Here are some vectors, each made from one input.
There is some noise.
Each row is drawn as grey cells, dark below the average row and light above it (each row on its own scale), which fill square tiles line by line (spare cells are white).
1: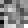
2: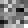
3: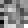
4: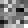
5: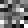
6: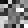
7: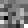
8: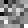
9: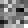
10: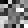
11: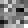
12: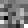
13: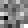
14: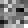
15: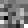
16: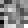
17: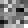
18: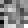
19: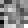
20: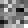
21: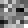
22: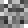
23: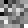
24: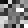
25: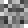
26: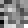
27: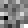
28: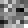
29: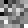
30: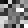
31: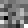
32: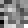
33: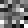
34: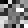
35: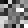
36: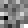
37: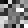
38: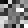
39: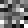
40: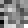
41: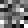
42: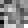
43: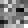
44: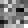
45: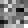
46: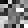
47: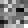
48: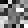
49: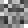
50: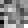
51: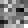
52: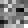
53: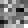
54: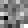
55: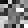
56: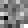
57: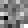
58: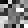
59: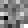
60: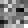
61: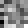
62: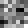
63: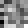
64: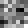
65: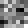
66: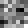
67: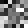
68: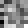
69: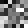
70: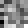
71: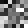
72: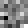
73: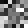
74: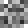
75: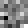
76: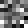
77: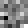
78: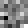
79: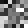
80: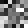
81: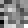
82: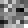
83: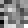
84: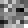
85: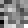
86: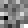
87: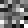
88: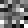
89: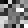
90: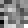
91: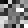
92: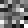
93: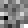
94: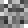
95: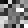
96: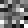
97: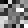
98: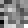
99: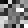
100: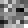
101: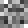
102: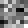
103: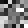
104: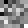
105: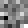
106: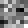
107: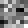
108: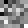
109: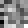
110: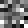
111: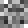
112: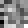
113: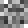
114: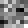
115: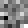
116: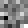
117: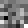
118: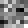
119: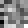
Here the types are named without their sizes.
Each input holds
a point on a circle.
